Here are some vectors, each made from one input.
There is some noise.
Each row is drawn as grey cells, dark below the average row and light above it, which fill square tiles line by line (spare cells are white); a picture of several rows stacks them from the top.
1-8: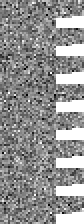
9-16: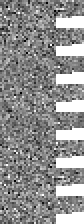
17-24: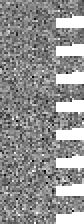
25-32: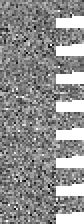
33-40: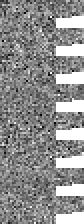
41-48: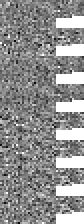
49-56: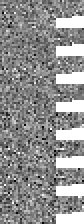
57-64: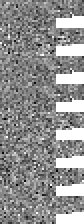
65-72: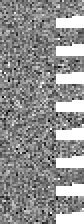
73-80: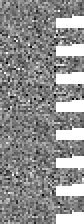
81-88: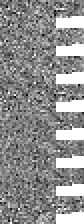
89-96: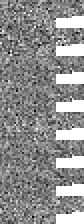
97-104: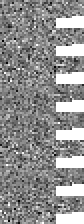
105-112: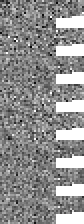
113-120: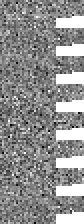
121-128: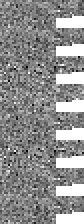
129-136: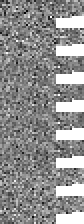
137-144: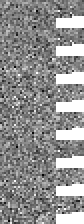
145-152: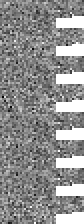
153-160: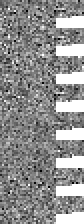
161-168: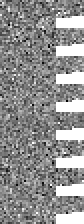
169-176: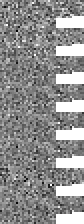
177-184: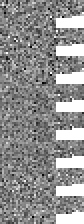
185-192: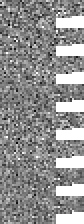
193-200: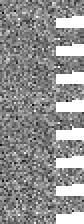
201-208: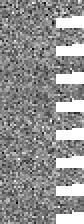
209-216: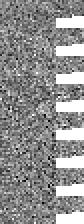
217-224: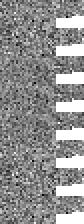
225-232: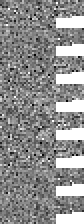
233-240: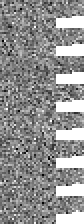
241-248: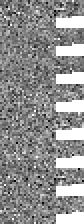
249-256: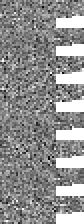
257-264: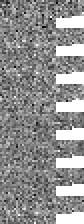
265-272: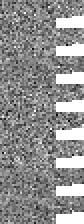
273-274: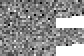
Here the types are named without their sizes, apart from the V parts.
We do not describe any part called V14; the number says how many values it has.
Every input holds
either a point on a line, or a node of a tree, or a value of V14.
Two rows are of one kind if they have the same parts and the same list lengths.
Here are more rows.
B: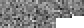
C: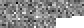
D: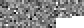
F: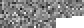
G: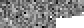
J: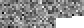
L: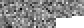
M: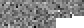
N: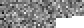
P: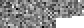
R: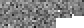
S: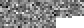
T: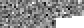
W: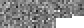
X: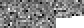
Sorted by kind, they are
B, M, R, W
C, F, J, L, N
D, G, P, S, T, X

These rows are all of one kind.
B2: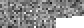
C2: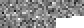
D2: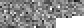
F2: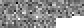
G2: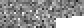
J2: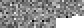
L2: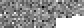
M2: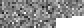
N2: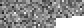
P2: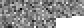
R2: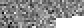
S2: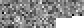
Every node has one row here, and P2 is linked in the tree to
L2.
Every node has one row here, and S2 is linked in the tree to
R2.
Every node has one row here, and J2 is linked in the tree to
L2.
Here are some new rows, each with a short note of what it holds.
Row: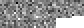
a node of a tree
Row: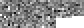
a value of V14
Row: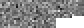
a point on a line
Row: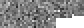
a point on a line
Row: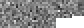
a point on a line
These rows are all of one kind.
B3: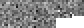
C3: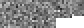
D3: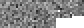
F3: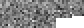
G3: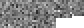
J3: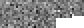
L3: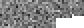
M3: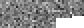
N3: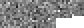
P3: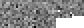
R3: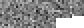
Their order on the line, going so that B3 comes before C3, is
L3, R3, M3, F3, G3, J3, P3, B3, D3, C3, N3.
